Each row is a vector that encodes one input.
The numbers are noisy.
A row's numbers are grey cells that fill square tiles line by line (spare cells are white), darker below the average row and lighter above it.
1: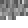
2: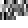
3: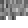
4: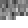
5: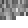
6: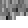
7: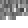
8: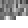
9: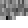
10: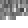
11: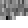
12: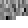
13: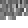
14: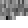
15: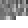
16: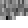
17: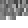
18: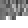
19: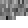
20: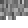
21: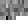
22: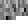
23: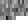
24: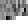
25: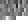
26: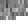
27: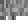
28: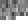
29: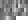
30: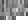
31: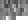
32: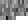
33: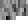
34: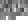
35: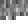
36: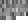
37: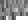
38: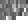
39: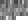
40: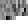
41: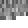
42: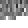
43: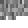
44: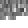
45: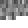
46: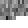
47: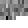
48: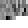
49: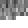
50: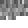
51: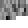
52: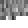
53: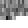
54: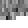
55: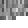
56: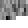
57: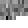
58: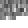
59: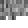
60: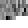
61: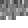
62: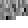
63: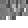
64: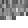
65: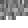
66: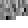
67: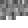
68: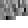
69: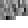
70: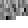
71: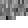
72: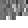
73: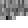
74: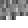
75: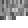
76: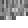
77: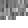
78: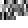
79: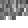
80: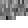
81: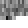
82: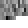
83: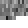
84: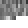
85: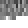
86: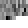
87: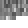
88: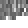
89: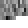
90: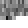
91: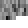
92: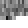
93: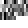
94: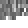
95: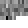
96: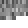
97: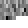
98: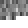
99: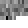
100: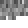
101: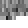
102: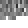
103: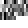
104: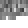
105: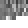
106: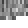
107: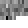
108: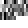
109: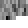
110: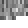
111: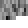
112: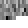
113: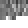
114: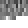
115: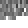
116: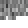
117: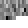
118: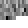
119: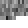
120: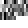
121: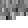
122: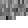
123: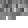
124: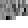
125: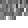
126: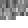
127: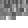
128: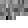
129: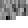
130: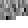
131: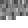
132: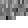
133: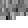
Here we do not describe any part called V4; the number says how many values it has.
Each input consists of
a list of up to two items, each a true/false value and a value of V4.
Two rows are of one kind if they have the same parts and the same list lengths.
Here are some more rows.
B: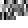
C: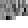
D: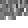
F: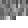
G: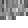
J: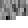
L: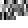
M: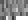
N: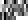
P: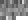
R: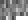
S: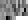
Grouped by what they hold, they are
B, L, N
C, J, S
D, F, G, M, P, R

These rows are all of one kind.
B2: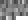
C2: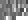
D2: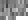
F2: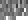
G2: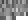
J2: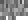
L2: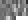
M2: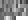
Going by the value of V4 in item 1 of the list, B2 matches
F2 and J2.
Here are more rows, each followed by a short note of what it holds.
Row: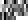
the empty list
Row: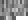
a list of two items
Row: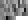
a list of one item
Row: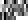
the empty list
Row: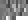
a list of two items
